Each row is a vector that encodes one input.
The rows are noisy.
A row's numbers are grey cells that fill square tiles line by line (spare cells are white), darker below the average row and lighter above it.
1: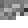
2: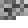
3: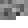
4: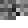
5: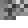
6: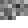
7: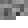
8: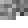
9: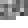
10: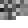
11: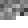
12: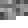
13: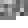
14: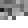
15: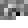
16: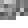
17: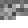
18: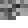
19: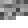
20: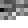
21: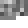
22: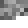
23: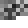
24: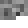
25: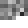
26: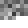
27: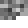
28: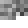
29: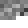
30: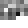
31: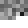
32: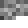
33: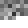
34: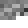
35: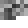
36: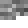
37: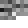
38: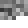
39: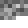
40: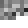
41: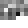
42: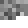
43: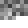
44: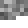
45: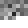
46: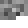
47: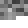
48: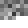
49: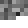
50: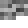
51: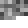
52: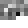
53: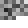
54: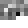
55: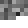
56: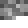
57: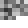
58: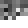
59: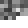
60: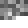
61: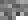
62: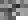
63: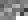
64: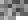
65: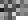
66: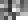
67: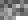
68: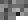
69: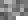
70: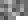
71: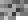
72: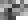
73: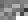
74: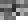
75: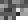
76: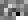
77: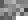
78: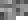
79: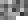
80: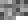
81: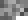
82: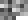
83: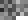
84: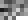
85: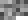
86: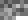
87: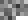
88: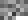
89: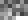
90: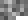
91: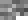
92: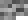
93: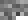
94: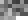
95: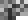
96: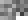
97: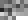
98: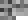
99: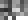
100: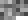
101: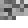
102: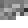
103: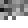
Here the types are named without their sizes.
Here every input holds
either four true/false values, or a list of points on a line.
